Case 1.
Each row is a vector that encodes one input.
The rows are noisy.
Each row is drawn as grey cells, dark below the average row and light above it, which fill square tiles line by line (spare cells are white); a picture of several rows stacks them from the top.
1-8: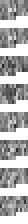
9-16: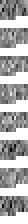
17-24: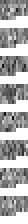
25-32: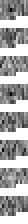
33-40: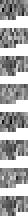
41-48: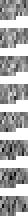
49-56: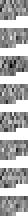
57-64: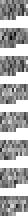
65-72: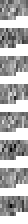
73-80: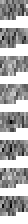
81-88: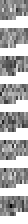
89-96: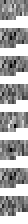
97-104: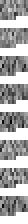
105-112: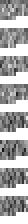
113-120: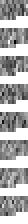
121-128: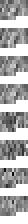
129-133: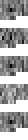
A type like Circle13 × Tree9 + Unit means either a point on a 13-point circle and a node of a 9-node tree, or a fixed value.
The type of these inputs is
Label7 + Line5 × Line5.
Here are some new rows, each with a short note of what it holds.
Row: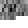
one of 7 labels
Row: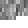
a point on each of two 5-point lines
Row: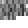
one of 7 labels
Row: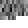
one of 7 labels
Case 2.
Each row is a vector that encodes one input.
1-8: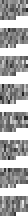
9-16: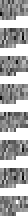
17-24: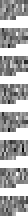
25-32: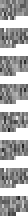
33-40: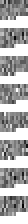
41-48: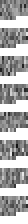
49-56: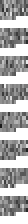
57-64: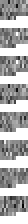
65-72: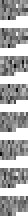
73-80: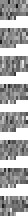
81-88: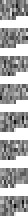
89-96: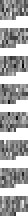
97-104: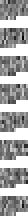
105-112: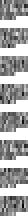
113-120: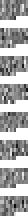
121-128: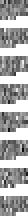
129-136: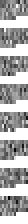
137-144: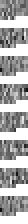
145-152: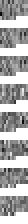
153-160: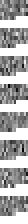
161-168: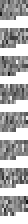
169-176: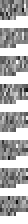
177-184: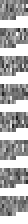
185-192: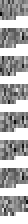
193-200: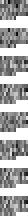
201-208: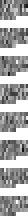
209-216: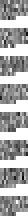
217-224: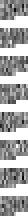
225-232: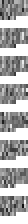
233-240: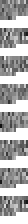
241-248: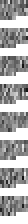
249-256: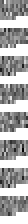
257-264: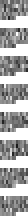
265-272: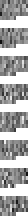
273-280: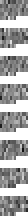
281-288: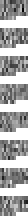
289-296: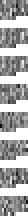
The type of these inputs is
Label7 × Line5.
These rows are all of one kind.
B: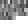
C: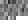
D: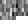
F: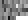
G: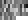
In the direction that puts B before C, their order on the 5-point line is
B, F, C, G, D.
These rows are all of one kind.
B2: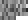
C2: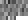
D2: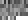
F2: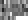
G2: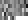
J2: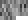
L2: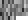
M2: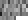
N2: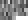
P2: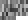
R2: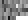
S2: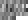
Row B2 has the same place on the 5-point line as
F2, L2 and R2.
